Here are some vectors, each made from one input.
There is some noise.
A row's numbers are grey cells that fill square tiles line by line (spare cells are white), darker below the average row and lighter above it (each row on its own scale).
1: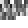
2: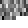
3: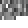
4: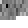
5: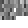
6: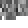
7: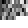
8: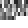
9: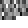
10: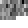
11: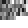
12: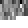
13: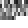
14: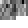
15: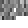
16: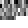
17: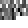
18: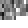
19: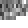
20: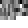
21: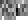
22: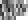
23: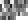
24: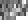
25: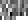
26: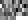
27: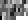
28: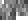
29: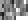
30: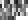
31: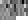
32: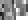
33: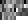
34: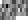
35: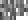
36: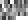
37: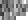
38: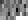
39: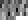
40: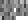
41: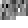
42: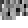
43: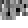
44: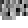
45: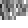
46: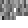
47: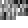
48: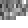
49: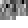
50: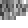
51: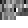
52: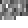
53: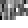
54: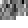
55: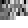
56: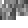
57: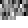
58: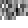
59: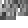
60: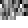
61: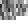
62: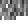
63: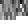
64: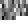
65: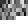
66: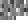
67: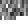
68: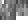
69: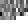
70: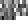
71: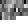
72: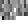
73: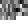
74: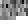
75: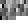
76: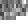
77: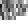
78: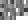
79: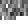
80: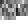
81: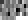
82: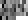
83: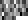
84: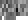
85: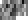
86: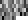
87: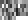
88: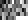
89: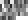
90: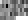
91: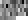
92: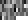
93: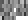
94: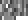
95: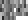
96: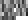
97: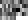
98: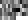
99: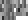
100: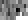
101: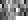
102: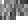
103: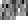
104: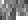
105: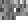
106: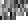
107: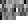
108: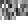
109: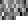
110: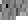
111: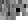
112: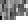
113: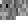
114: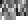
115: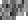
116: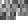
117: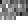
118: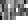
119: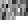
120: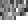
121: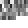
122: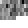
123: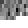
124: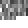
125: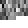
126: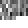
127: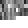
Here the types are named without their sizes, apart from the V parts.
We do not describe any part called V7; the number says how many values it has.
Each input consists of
a value of V7, together with either a point on a line, or three true/false values.
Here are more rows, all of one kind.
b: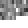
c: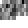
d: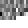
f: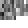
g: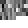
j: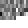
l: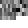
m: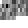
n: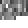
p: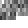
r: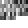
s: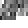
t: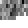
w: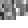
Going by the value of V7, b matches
d, f, j and w.
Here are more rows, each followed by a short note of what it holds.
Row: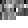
three true/false values and a value of V7
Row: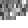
a point on a line and a value of V7
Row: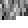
three true/false values and a value of V7
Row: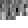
a point on a line and a value of V7
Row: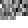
three true/false values and a value of V7
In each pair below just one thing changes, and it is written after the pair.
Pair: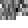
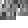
the value of V7
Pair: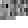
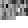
one of the three true/false values
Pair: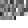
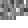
one of the three true/false values
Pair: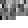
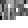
one of the three true/false values
